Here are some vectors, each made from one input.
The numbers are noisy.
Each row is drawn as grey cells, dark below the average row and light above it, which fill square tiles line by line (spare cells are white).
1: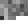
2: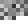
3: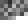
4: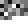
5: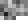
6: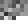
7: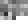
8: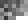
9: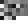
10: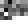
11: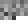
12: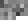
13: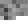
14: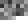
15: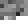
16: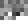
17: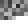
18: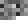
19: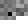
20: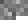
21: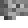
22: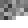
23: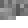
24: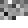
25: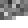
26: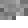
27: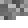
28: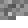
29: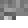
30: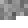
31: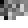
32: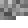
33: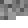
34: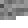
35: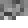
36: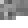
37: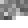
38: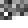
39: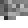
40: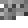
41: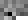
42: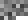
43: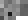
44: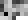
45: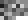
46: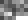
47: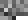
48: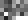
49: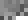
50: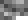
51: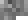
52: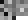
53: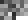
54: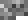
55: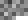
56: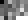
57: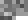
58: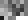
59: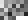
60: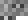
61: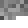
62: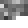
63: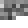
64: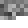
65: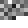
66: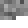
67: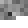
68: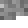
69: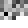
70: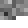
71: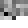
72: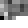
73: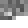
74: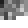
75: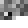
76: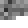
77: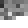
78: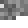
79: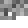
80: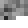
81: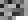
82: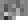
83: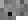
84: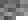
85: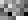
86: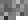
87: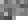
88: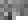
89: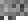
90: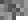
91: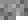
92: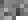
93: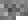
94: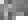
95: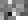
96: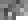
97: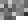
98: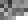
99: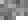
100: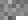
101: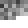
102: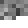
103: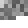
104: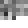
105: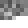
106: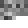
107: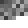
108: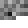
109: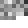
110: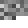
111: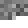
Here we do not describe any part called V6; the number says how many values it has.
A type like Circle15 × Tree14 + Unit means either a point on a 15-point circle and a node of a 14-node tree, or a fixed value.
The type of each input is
Circle8 × (Line4 + V6).
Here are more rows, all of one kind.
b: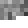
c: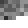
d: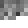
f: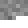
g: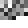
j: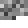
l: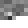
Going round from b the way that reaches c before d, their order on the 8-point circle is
b, f, j, g, c, l, d.
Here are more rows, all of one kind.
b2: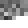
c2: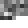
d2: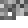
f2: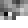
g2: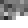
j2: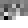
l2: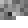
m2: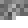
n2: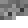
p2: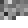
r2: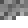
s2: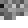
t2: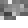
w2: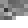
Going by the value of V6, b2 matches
g2, j2, l2 and n2.
